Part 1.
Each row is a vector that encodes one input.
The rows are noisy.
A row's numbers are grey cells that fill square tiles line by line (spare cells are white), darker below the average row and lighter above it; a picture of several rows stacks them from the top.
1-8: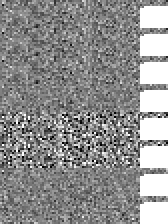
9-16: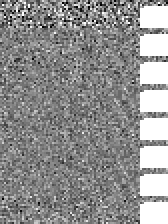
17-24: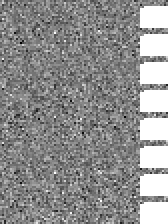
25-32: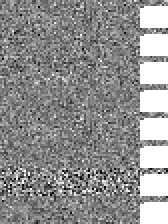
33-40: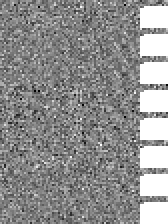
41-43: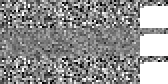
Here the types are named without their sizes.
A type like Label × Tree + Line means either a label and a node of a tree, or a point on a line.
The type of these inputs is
List(Line).
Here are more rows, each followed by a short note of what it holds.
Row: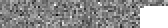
a list of two items
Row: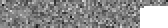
a list of one item
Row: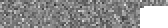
a list of one item
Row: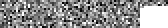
the empty list
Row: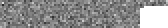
a list of one item
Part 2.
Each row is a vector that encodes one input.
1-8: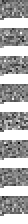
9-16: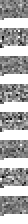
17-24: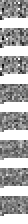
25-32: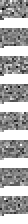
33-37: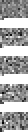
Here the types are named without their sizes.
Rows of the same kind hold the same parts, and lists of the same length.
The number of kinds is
2.
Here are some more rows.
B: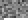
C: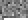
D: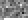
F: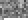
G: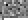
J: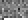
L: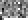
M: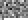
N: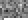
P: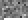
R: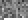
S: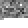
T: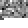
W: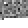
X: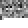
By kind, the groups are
B, C, D, F, G, J, M, N, P, R, S, W
L, T, X

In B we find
a point on each of two lines.
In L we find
a label.
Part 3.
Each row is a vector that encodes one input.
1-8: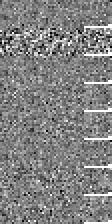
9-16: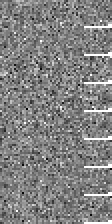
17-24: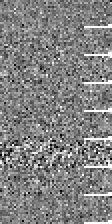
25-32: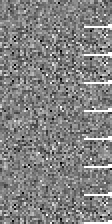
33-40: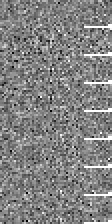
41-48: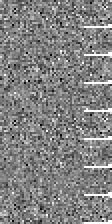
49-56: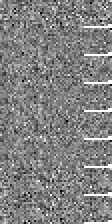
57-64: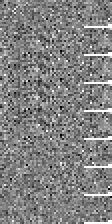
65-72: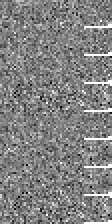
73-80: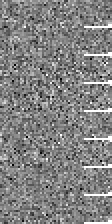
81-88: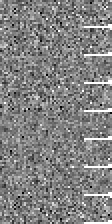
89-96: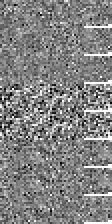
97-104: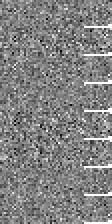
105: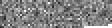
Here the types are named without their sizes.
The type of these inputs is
List(Circle).
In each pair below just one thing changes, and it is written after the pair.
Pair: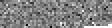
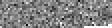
the place on the circle in item 2 of the list
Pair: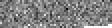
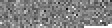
the place on the circle in item 1 of the list
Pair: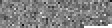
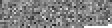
the place on the circle in item 1 of the list
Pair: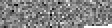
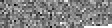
the place on the circle in item 2 of the list
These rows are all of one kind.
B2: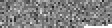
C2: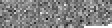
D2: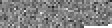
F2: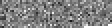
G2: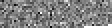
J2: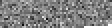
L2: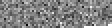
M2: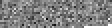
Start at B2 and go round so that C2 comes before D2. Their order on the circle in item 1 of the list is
B2, F2, G2, L2, J2, M2, C2, D2.
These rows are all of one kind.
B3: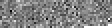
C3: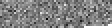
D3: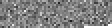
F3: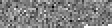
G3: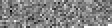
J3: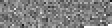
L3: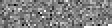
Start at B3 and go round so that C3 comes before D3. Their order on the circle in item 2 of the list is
B3, J3, L3, F3, C3, D3, G3.
